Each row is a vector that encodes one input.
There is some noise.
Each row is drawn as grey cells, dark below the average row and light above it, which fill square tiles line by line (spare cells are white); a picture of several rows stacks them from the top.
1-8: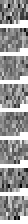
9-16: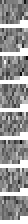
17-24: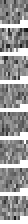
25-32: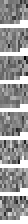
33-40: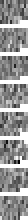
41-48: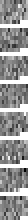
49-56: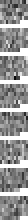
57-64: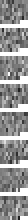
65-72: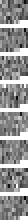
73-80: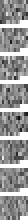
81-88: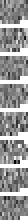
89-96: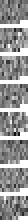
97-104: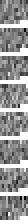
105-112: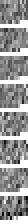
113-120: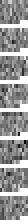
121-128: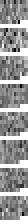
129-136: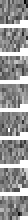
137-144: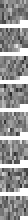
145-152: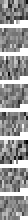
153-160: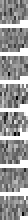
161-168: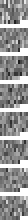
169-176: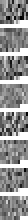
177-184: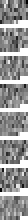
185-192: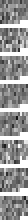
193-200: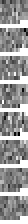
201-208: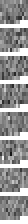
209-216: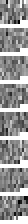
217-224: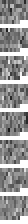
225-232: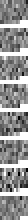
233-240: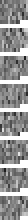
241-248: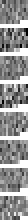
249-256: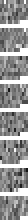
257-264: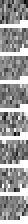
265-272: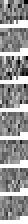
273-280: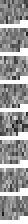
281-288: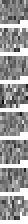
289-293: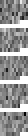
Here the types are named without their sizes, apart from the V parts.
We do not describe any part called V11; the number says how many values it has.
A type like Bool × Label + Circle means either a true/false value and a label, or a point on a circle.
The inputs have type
Bool × Bool × Bool × Bool × Circle × Line × (Line + V11).
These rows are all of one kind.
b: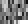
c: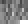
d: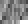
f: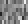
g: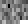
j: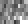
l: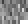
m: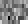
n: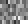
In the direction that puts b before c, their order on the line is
b, g, n, j, d, l, m, c, f.
